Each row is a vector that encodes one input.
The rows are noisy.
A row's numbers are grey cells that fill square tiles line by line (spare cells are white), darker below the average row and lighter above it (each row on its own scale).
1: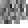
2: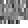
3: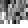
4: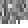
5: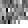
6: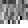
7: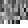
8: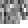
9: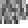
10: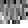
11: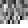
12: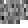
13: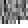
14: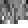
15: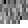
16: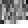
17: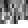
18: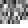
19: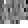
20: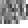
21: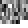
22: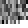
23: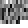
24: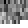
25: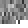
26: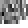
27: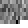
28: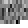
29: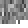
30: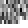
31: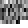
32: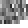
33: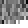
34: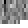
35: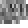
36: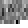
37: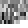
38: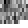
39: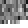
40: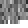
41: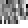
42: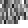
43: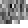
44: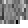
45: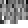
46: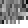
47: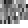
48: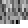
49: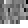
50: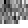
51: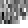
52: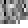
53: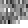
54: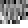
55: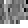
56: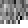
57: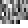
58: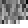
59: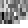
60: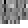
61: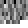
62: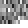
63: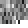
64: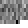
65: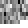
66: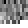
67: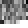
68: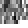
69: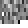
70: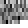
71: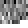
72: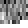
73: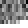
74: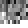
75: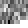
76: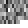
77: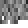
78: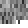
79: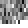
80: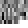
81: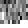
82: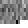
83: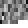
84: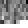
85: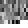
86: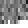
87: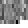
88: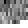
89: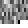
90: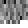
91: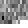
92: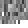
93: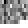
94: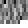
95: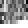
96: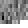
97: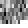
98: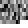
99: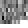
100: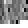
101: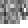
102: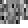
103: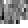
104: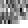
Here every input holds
one of 5 labels, together with either a fixed value, or a point on a 4-point line and a point on a 6-point line.
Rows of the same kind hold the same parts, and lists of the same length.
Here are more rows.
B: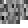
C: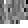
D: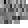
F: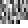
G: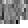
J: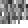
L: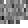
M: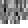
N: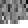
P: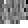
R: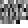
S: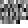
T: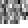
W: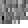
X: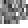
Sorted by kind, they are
B, C, F, G, L, P, R, S
D, J, M, N, T, W, X

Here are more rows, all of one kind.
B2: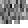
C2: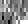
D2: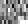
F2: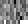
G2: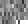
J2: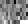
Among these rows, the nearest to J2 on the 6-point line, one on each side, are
B2 and F2.
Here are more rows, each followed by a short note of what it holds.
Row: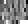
one of 5 labels
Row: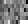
one of 5 labels
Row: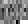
one of 5 labels
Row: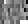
one of 5 labels
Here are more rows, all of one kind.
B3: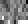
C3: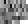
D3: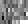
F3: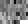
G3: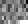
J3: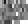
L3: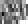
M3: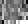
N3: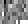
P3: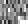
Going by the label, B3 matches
G3 and M3.
